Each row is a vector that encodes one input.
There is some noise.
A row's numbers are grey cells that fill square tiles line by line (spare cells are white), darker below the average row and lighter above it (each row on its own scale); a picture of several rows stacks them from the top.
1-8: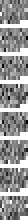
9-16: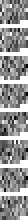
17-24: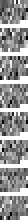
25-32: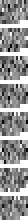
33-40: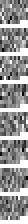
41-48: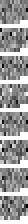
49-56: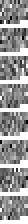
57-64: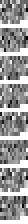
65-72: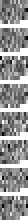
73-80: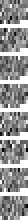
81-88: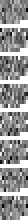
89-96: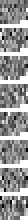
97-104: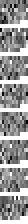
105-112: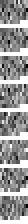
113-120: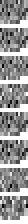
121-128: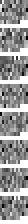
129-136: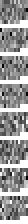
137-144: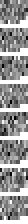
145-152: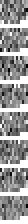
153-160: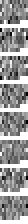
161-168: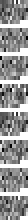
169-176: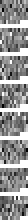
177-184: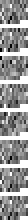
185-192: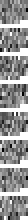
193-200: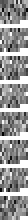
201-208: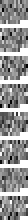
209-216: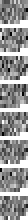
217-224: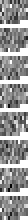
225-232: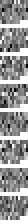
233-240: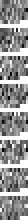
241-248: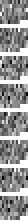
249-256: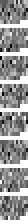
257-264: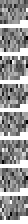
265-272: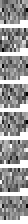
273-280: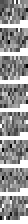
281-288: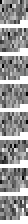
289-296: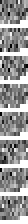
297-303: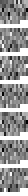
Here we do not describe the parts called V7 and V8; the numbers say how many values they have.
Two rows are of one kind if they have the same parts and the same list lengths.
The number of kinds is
3.
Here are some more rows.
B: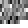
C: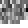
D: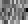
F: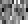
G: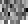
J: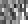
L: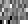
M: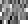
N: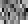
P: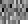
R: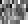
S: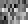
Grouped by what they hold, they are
B, L, M
C, D, F, G, N, P, R
J, S

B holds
one of 11 labels and a value of V8.
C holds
four true/false values.
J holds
a value of V7.
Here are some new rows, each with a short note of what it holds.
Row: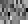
four true/false values
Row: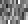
four true/false values
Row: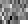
one of 11 labels and a value of V8
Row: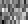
a value of V7
